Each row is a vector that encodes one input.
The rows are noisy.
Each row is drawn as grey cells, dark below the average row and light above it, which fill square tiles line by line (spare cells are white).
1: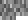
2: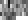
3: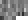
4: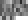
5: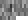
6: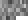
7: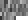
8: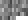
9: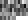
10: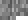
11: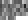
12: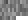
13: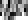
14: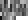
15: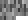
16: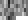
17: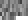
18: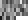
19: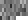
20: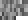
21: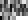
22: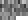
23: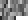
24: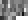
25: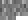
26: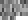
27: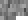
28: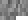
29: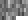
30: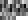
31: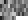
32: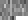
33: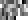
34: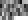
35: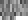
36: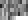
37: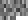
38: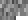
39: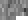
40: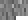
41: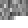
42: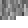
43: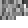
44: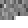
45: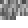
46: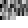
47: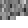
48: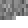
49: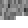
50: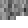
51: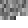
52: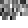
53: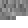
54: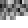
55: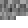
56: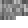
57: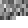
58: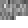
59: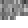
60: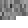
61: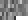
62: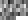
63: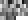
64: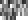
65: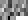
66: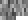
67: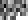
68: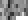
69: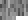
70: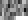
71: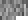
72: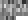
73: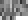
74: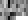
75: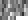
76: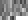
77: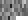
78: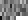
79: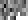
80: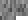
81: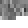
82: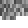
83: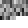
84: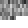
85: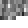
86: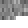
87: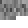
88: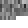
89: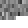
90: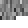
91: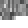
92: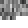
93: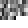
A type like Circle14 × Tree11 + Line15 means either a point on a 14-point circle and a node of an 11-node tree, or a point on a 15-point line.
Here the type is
Label5 + Label7 × Line7.
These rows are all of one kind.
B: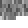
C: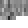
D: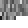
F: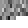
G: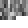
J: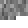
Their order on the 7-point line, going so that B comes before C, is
B, J, G, F, D, C.
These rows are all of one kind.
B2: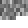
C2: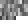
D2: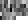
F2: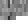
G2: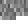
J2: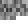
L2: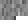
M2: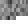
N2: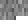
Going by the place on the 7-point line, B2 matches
G2 and N2.
